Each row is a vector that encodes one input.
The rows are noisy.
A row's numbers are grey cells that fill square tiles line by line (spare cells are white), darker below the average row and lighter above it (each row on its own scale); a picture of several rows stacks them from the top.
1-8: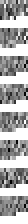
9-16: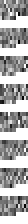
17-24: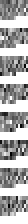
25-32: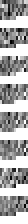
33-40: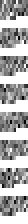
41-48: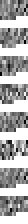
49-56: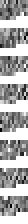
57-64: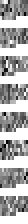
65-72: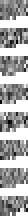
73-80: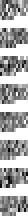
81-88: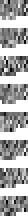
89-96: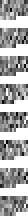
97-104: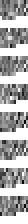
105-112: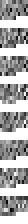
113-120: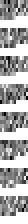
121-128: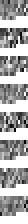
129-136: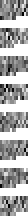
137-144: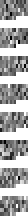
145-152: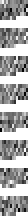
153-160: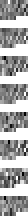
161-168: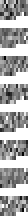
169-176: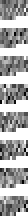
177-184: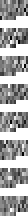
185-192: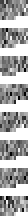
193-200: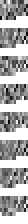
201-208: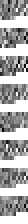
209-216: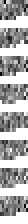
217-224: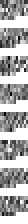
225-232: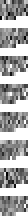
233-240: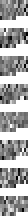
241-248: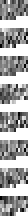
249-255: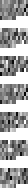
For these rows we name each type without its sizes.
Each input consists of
a list of points on a line.
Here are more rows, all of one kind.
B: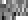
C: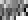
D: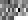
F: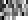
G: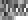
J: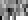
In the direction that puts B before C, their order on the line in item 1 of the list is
B, F, J, D, G, C.
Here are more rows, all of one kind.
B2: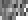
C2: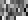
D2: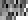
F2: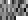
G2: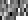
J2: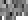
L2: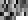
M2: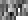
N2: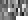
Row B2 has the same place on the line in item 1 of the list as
L2, M2 and N2.
